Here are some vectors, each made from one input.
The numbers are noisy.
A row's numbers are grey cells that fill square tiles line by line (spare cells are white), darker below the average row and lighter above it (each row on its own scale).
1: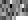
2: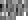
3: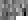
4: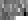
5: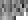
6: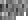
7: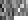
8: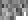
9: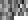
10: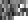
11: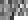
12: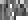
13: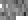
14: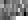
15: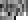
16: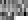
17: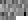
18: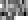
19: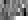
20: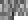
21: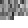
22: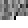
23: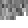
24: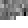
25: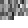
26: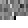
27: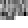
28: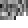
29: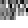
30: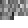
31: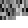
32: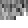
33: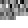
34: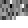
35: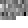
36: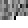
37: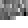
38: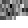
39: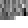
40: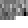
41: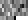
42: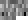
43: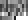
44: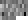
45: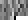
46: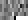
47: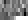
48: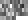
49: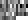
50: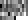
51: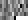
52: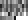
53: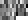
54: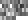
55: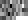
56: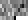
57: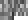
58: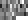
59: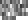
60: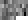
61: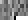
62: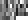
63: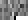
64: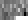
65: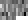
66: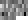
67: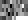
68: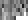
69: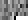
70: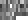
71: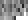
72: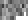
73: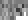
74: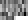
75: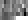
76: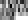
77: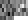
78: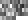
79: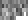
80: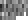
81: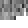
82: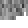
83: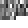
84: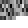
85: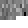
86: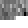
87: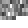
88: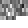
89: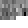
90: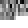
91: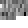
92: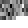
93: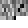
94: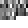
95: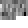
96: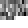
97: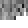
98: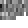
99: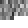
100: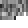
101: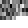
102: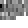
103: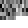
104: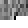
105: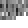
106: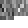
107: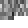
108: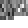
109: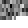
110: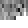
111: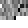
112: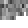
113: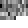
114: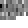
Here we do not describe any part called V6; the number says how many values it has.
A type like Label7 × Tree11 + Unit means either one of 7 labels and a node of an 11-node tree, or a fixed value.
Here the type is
Bool × Bool × Bool × (Line5 + V6).
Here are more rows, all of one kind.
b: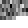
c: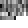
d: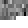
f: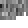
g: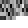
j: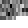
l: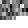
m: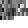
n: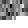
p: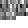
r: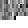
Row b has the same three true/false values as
g, j, l and n.
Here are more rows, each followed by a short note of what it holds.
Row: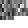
a point on a 5-point line and three true/false values
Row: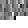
a point on a 5-point line and three true/false values
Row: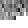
three true/false values and a value of V6
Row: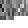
a point on a 5-point line and three true/false values
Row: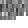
a point on a 5-point line and three true/false values
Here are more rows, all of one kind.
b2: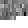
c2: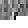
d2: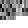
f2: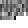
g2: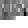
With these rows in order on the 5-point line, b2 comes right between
f2 and g2.
